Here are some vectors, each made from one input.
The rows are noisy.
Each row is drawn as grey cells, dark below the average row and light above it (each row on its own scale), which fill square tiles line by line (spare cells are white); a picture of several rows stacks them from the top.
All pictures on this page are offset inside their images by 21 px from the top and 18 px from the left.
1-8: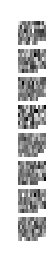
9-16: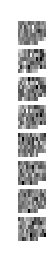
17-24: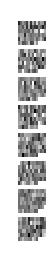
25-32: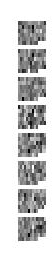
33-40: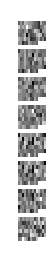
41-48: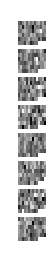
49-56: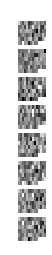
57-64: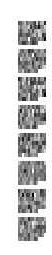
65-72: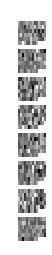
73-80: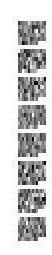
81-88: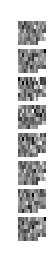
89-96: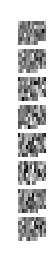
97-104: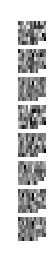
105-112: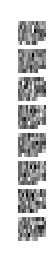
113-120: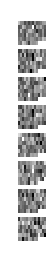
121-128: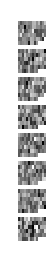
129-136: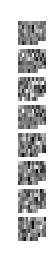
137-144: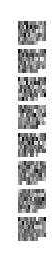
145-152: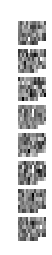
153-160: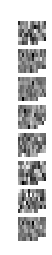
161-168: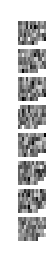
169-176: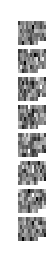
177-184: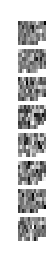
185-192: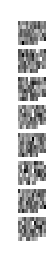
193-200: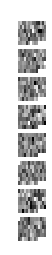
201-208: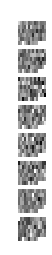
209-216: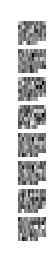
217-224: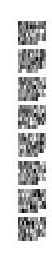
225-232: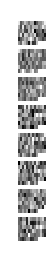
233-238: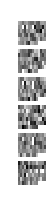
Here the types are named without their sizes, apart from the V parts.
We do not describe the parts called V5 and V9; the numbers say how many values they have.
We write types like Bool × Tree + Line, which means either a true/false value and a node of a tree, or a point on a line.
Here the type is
Bool × V9 + Tree × V5 + Unit.
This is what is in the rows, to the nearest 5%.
About 5% of them hold a fixed value. About 50% of them hold a node of a tree and a value of V5. The rest hold a true/false value and a value of V9.
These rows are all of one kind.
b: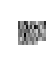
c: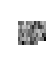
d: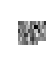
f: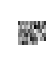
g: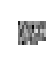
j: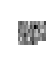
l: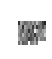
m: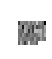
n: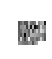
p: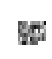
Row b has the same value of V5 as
f, l, m and n.
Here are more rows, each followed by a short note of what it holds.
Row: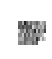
a fixed value
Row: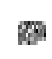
a true/false value and a value of V9
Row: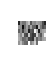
a node of a tree and a value of V5
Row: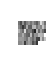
a fixed value
